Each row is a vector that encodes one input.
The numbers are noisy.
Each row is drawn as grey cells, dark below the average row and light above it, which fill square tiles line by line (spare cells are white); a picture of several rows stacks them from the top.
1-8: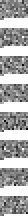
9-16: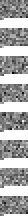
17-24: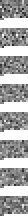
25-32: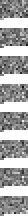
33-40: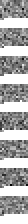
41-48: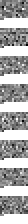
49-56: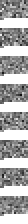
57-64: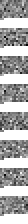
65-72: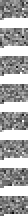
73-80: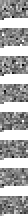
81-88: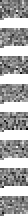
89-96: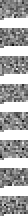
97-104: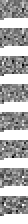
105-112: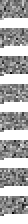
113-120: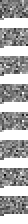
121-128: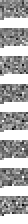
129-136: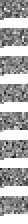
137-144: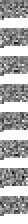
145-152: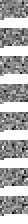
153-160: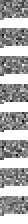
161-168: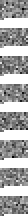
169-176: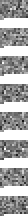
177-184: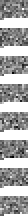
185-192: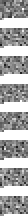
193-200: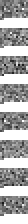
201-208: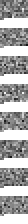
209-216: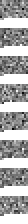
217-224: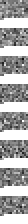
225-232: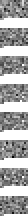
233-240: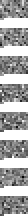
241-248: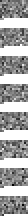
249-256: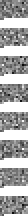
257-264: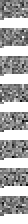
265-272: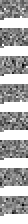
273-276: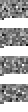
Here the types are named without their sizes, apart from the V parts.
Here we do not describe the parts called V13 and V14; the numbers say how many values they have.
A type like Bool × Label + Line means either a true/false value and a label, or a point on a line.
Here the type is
(Line + V13) × (Line + V14).
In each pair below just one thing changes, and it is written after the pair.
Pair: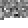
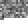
the value of V14
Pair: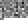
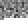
the value of V13
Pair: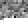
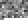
the value of V13
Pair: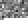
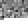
the value of V13
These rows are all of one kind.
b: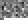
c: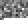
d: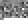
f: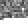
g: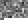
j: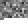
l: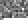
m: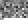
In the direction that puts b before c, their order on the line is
j, g, b, f, l, c, d, m.
